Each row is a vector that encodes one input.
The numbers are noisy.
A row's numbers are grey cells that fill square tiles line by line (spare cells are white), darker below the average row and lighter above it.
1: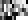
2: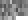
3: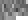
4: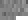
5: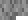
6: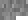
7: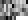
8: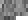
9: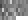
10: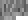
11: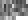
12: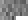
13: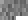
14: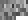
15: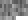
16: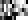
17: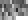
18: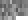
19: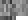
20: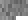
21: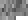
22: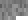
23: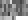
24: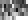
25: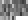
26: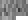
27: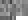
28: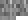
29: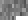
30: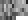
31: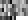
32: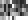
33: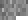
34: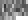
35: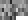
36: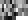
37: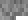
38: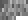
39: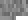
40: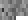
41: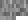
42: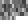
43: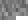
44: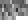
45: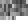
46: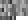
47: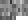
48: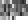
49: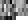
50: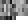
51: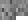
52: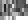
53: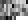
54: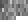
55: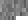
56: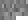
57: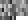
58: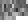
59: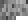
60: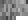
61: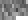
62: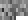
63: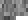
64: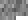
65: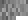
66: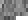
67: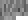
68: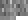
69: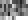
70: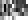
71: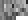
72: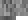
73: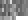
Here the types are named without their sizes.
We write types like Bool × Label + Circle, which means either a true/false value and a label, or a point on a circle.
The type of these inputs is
Line × Tree.
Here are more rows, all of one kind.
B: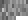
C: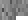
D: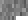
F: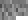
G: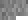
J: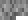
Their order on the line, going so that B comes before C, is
B, F, G, D, C, J.
